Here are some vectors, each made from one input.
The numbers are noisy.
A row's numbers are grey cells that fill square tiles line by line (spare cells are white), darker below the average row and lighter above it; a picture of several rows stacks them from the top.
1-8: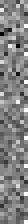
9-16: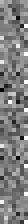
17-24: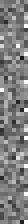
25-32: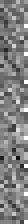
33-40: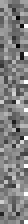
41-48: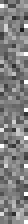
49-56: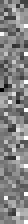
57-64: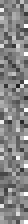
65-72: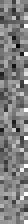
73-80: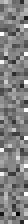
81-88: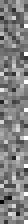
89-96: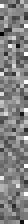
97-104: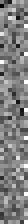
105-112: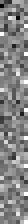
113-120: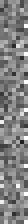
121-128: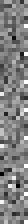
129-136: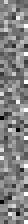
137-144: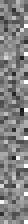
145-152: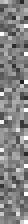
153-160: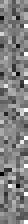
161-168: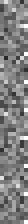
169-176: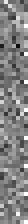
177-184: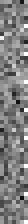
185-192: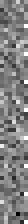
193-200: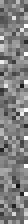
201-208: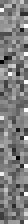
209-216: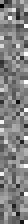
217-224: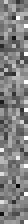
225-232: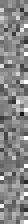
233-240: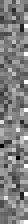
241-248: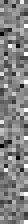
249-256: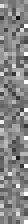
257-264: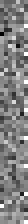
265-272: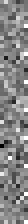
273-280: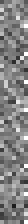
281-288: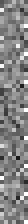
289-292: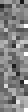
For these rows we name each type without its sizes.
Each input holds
a true/false value, together with either a point on a circle, or a fixed value.
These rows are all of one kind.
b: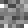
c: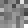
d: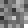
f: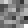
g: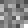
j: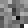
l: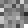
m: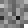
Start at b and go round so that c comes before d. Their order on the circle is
b, c, l, g, f, d, j, m.
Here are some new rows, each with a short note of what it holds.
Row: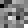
a true/false value
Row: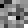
a true/false value
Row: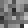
a point on a circle and a true/false value
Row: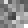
a point on a circle and a true/false value
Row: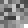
a point on a circle and a true/false value
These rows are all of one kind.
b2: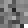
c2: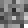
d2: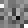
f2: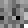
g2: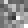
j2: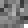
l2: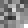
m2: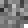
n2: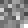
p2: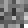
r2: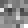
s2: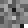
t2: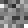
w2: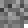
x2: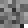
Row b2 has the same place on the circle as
c2, p2, s2 and x2.
